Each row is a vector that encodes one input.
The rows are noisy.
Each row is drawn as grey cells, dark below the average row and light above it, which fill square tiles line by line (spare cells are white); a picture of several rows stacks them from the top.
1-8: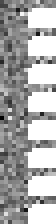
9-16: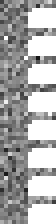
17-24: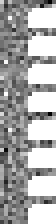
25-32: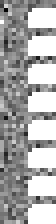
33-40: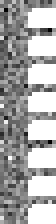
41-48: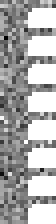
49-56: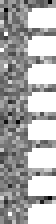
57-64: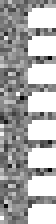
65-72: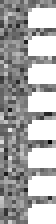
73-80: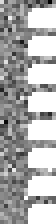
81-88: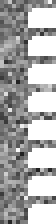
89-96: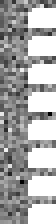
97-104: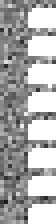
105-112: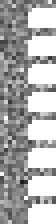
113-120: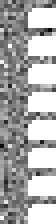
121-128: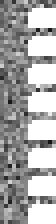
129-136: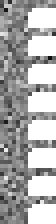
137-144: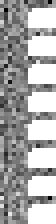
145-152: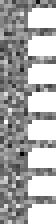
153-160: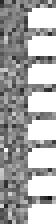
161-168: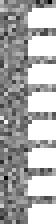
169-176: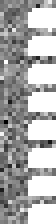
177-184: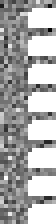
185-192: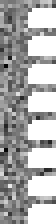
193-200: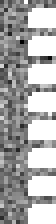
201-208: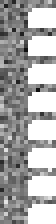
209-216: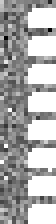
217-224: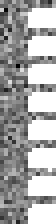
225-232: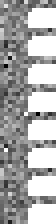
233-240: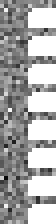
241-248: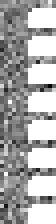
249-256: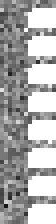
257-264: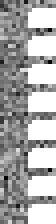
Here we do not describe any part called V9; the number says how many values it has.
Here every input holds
a point on an 8-point circle and a true/false value, together with a list of up to two values of V9.
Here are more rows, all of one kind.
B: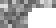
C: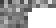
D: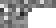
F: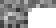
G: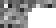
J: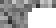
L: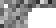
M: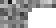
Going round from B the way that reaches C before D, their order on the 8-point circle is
B, J, M, C, G, F, D, L.
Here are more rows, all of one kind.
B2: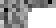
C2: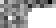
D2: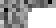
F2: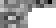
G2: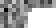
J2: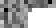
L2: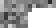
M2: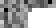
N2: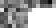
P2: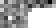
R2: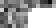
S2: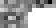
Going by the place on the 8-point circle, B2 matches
D2, J2 and M2.
